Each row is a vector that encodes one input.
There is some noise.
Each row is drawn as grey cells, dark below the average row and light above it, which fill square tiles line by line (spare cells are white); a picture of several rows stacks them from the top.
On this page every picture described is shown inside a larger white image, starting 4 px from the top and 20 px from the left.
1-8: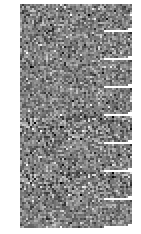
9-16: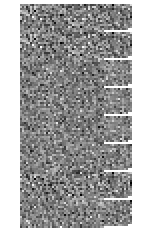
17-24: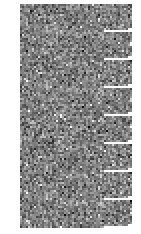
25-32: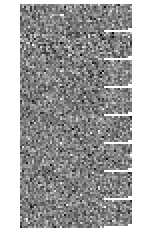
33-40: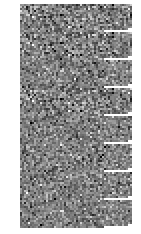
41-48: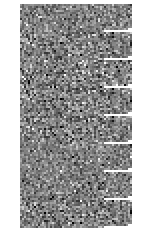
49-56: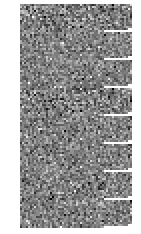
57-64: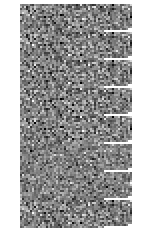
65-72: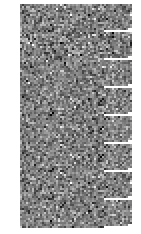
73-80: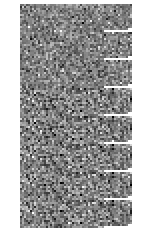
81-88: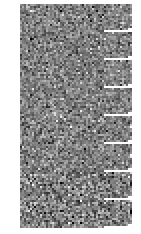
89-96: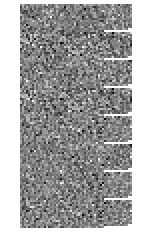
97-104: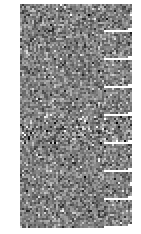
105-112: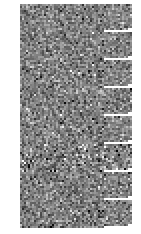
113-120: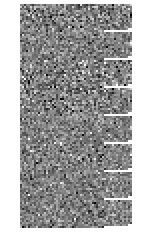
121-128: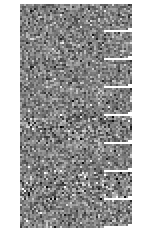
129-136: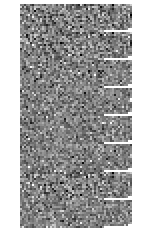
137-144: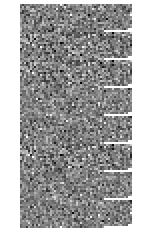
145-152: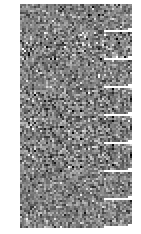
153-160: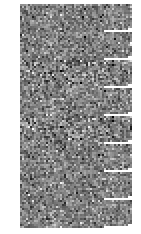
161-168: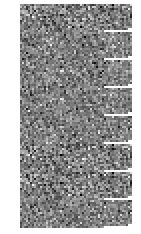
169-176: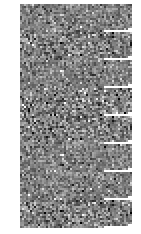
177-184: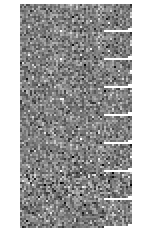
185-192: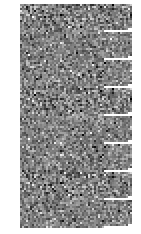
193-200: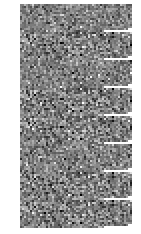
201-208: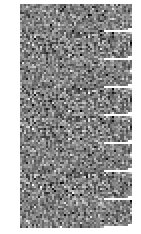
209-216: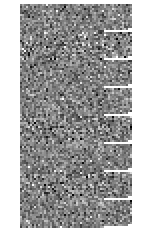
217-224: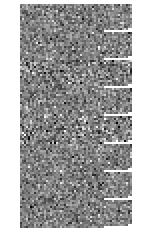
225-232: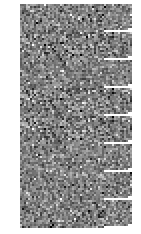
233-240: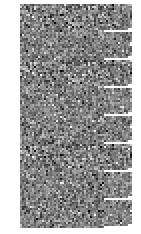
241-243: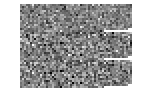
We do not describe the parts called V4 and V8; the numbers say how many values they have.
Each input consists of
either a value of V4 and a value of V8, or a list of up to three points on a 7-point line.
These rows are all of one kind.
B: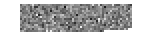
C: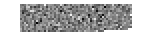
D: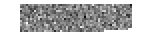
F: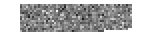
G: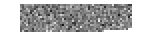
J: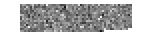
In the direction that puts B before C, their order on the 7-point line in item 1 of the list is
D, G, B, J, F, C.
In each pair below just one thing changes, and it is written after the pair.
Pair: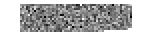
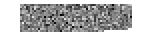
the value of V4
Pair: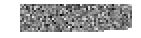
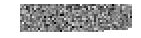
the value of V8
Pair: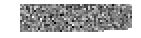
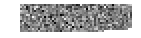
the value of V8
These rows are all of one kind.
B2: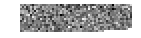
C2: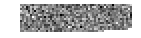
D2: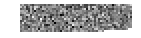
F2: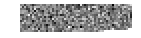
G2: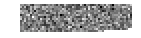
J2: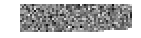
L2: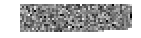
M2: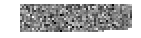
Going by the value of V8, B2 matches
F2 and J2.
